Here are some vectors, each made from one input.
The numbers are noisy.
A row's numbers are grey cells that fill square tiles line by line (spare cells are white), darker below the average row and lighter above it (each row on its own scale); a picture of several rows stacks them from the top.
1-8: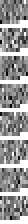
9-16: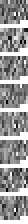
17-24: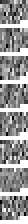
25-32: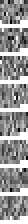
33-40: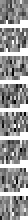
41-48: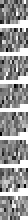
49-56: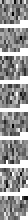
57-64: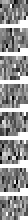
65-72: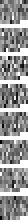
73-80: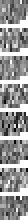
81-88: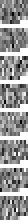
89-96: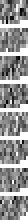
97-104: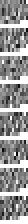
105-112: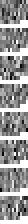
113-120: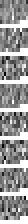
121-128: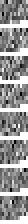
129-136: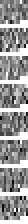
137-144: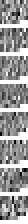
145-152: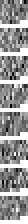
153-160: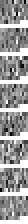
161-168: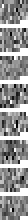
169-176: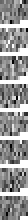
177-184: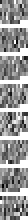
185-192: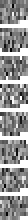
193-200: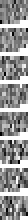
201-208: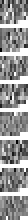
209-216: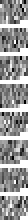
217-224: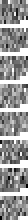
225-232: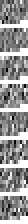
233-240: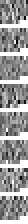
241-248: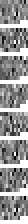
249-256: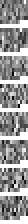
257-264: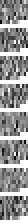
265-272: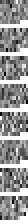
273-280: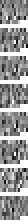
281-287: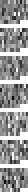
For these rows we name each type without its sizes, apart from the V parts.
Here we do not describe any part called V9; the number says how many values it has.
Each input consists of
a list of items, each a true/false value and a value of V9.
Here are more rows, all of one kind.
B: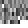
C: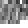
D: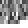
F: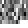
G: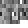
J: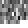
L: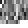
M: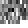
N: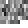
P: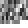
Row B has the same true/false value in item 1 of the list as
N and P.
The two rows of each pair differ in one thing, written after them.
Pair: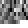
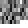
the value of V9 in item 1 of the list
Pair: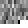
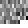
the value of V9 in item 1 of the list
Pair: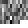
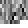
the value of V9 in item 1 of the list
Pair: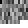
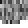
the value of V9 in item 1 of the list
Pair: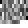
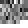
the value of V9 in item 1 of the list
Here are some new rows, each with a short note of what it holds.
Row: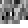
a list of three items
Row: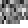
the empty list
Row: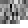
a list of three items
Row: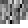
a list of three items
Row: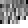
a list of two items
